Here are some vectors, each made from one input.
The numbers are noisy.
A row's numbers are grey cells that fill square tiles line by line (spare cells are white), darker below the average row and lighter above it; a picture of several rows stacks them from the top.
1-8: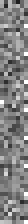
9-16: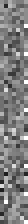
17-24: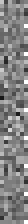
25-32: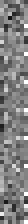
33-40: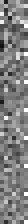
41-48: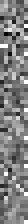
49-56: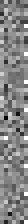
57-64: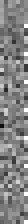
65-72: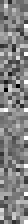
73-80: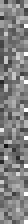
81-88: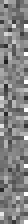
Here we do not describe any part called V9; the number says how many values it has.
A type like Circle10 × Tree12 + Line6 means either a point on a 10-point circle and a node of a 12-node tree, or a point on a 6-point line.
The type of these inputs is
Bool × (Line7 + V9).
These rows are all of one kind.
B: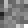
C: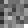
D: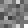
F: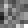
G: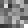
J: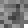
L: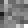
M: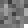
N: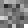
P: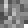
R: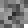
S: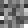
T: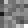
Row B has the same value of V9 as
D, L and T.
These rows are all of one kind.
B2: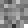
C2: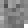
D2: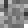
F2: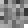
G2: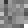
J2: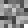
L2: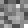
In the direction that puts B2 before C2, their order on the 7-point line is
B2, C2, J2, G2, L2, D2, F2.
